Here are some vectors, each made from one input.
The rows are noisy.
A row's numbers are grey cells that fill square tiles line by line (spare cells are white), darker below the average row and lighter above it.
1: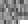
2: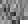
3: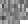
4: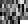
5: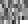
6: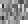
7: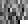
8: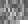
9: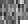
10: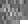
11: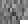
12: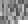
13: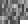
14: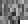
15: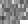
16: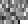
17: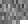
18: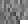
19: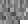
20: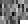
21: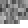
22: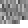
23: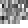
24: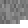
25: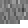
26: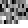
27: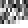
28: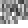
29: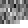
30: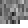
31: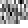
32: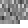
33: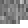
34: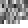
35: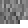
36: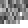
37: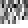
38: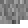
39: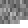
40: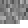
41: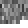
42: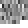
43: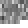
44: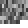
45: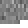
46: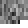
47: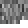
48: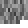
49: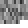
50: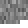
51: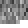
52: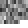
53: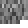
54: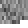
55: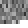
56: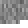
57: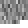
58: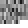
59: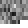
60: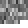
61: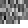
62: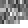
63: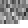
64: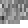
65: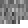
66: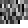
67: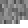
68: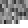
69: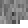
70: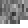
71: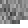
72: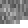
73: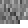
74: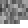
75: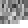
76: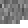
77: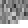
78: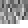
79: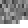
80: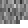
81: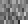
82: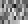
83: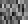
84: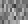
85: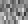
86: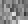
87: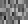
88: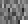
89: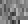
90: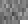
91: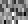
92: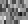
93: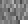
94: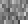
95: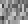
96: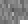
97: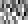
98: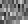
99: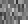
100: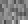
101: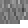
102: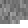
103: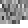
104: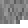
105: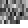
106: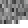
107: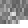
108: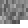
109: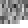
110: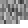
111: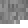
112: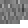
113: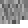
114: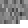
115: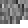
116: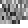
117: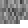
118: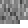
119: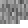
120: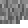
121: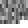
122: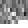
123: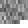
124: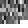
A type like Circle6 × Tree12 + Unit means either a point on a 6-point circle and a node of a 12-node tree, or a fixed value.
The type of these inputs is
Circle6 × Line7 + Label11.
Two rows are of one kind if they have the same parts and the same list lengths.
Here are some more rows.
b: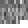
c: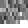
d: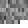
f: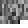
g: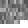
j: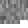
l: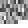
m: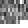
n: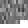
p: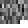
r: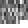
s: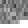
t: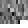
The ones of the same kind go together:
b, f, l, m, r
c, d, g, j, n, p, s, t

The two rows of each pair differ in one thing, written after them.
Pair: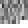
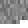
the place on the 7-point line
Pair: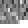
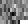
the place on the 6-point circle
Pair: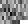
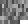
the place on the 7-point line
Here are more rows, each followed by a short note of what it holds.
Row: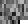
a point on a 6-point circle and a point on a 7-point line
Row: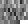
one of 11 labels
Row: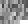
one of 11 labels
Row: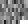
one of 11 labels
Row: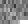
one of 11 labels
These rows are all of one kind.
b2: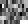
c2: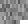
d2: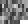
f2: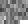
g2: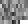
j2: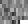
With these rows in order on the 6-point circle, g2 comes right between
b2 and j2.
